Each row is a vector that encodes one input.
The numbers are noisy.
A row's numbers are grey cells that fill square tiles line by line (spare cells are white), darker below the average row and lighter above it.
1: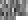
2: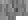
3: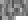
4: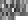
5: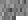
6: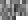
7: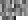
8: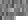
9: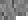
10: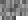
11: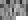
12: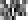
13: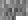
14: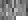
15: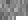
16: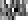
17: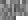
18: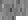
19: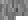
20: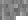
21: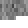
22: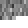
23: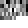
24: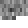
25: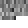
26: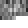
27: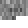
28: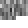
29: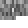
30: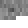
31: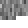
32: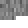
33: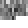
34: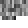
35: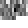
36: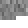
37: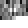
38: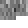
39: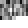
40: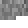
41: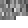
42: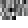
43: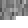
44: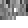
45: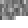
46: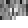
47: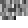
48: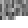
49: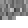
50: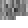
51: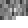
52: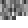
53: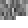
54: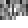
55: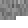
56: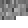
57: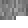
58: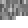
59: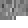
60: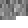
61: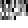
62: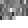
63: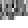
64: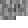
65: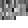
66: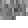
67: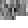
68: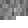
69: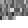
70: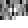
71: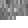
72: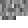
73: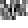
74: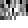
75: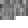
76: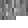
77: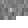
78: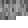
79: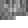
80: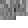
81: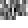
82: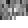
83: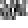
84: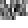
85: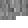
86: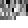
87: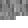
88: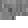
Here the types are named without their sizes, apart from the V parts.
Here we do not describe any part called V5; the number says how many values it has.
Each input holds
a point on a circle, together with either four true/false values, or a value of V5.
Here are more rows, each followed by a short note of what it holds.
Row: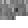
a point on a circle and four true/false values
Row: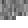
a point on a circle and a value of V5
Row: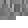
a point on a circle and four true/false values
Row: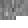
a point on a circle and four true/false values
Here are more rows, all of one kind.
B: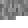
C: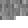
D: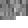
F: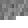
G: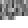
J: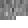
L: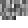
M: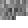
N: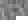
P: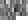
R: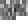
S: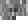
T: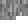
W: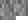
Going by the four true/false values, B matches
G, N and S.
